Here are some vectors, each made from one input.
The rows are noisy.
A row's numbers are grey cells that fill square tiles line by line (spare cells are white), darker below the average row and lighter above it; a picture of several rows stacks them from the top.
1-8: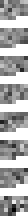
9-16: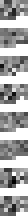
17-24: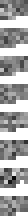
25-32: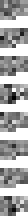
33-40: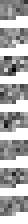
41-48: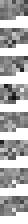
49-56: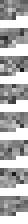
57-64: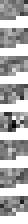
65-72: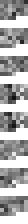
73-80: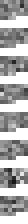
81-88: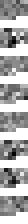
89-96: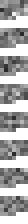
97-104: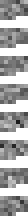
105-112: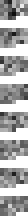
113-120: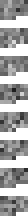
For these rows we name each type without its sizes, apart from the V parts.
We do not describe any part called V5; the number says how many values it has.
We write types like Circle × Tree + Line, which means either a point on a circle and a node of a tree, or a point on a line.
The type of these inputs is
(Bool × Bool × Bool × Bool × V5 + Unit) × Line.
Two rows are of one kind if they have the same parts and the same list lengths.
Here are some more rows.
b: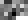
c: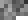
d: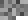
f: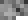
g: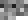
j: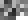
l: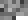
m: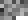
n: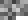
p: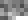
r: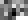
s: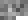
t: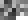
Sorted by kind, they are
b, j, r, t
c, d, f, g, l, m, n, p, s

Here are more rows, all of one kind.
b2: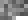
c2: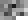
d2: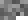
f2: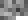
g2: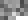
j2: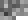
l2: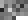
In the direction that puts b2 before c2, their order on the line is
g2, l2, b2, f2, d2, j2, c2.
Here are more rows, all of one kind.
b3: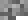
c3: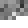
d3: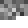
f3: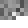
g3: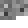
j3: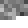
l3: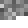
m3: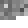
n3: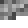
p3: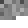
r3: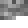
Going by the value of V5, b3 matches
c3 and f3.
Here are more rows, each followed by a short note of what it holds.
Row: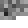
a point on a line, four true/false values and a value of V5
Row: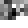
a point on a line
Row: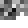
a point on a line
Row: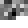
a point on a line
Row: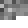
a point on a line, four true/false values and a value of V5
